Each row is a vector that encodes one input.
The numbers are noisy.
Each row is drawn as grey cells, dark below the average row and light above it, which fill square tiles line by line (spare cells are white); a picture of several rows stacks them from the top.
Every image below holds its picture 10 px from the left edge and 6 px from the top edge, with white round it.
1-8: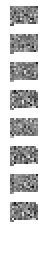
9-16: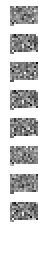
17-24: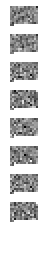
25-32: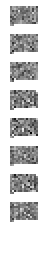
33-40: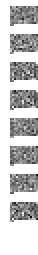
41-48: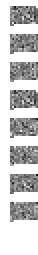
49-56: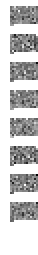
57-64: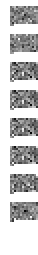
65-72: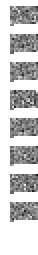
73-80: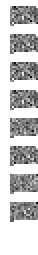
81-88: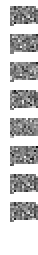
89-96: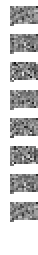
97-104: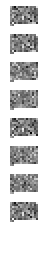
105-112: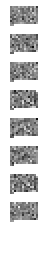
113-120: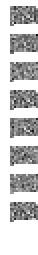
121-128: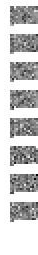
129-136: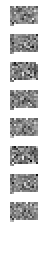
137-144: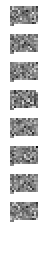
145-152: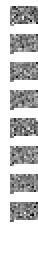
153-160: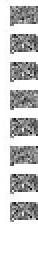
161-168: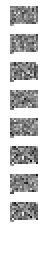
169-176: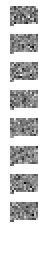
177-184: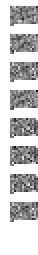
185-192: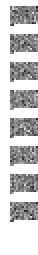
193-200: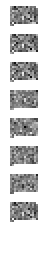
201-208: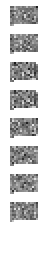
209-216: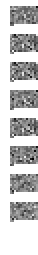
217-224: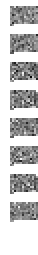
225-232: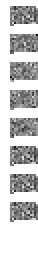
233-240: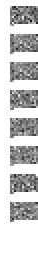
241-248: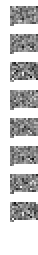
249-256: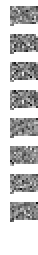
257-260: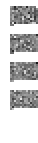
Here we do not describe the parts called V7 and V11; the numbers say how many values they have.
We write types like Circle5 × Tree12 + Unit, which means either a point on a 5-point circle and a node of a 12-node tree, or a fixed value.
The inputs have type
Bool × V7 × V11 + Line12.
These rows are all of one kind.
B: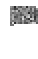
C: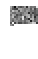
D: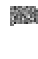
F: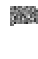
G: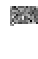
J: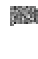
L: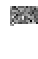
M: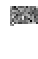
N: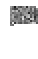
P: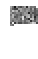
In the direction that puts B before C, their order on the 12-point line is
F, D, J, B, N, P, C, M, G, L.
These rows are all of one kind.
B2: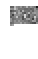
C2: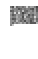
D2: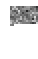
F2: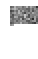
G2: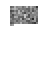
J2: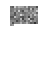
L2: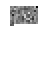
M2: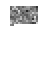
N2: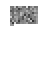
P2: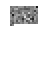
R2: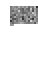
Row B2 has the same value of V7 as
C2, D2 and M2.
